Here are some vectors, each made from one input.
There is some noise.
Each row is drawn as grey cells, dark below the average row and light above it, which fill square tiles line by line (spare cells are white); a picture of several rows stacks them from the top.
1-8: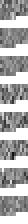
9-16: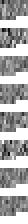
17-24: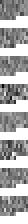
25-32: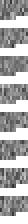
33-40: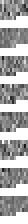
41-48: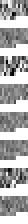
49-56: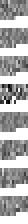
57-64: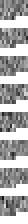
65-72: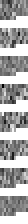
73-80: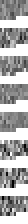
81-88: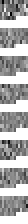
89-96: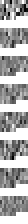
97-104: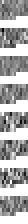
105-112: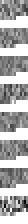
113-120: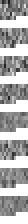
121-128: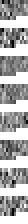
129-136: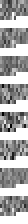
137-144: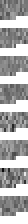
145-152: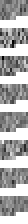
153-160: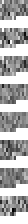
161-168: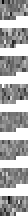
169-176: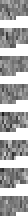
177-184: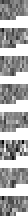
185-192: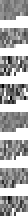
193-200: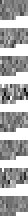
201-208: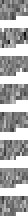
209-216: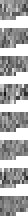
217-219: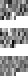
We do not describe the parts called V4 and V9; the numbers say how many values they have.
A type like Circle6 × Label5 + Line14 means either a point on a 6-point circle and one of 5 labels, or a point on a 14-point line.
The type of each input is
Line7 × (Line7 + V9) × Line8 × V4.
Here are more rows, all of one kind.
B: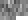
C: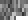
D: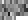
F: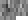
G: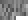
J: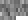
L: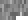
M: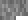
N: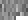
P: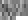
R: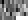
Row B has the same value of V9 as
C and F.
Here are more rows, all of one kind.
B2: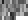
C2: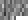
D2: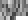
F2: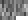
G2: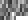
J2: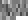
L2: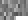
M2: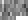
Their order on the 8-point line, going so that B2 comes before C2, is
D2, L2, B2, F2, C2, J2, M2, G2.
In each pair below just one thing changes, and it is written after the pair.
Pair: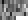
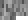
the value of V4
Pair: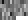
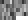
the place on the 8-point line
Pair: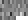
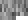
the value of V4
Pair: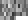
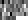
the place on the 7-point line
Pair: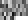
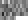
the value of V9
